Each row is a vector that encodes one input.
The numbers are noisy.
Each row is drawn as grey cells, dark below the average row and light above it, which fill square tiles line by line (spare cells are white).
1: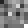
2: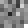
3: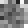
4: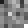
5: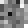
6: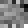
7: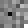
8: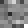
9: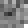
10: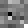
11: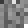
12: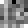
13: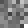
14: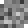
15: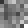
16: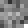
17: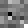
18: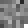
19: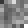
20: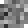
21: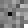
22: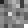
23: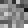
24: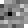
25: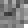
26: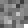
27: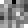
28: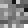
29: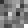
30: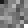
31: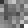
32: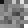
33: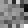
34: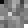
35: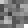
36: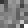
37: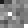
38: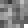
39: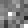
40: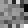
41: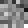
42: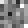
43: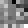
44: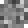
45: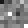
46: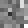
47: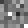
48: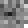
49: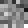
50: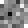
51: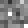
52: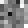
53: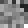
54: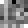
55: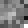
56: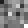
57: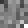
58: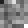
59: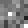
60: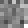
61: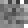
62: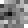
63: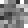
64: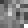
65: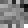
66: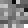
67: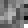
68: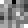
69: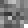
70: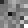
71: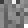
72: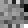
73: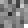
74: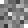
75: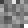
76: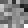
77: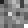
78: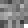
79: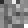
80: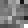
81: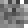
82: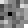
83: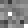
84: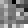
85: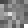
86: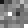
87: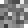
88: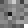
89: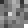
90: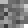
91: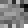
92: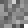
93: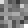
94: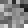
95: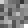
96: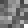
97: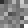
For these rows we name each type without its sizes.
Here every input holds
a point on a line, together with either a fixed value, or four true/false values.
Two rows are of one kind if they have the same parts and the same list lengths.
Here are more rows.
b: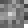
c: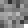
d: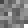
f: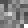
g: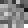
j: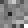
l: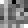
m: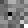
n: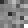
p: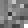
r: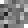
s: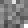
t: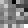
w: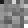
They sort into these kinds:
b, c, d, f, j, m, n, p, r, s, w
g, l, t

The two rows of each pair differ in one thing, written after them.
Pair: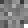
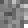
one of the four true/false values
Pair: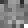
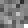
the place on the line
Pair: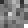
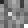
the place on the line
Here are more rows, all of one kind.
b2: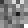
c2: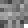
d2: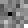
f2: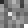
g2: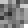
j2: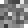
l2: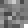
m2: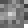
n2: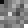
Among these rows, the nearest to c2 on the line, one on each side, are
d2 and n2.
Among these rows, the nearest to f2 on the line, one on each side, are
b2 and n2.
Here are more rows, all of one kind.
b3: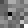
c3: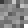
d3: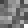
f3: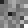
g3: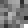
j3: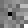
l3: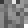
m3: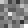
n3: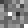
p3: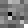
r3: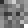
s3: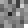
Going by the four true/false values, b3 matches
f3, j3 and p3.
